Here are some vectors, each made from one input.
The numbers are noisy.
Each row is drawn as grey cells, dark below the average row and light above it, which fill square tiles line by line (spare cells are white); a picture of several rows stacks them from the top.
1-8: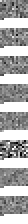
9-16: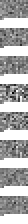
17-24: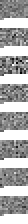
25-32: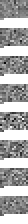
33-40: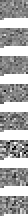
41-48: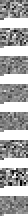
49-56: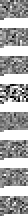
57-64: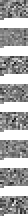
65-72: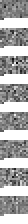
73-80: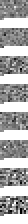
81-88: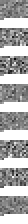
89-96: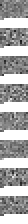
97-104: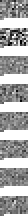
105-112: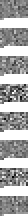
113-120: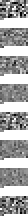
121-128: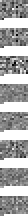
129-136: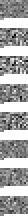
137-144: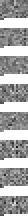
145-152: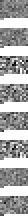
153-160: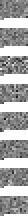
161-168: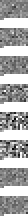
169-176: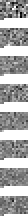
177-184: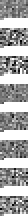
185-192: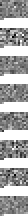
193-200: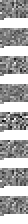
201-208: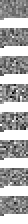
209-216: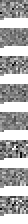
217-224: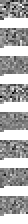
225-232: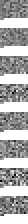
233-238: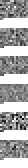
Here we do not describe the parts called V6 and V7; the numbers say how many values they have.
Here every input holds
a value of V7, together with either a point on a 10-point line and a true/false value, or a value of V6.
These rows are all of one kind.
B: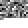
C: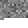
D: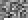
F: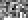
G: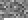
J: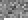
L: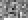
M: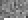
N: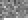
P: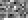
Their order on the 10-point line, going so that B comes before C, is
B, F, M, C, G, D, P, J, N, L.
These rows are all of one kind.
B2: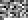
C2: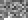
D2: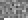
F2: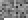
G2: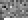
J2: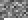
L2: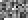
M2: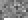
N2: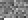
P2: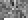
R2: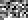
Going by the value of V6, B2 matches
G2 and P2.
